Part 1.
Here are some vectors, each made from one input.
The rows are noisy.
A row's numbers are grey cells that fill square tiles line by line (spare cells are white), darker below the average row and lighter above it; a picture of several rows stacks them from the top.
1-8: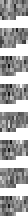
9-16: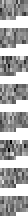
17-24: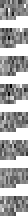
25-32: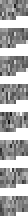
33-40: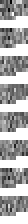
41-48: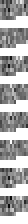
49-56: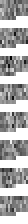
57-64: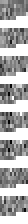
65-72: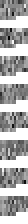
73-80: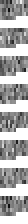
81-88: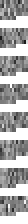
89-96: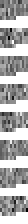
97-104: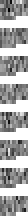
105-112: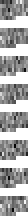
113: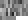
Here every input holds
a node of a 9-node tree, together with a list of up to two points on a 4-point line.
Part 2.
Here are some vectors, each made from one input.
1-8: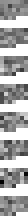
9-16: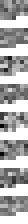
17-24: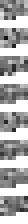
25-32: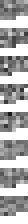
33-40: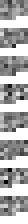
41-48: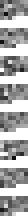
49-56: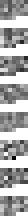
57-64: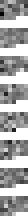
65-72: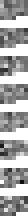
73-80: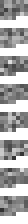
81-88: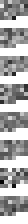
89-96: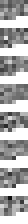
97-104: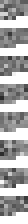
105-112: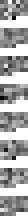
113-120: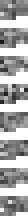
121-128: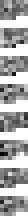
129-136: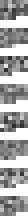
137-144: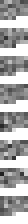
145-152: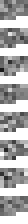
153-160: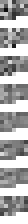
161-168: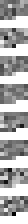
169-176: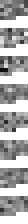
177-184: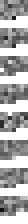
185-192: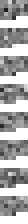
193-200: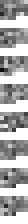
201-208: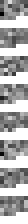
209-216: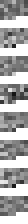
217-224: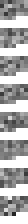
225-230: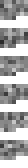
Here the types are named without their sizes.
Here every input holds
either a point on a circle, or a list of points on a line.
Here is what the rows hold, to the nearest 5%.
About 35% of them hold a point on a circle. The rest are lists of points on a line.
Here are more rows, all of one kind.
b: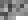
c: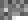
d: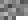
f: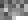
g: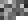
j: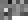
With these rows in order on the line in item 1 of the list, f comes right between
c and g.
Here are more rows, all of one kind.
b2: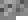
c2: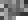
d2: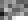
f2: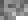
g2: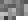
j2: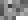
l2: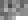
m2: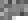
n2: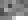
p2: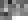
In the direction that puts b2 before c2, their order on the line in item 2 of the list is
b2, j2, n2, l2, f2, c2, d2, m2, p2, g2.
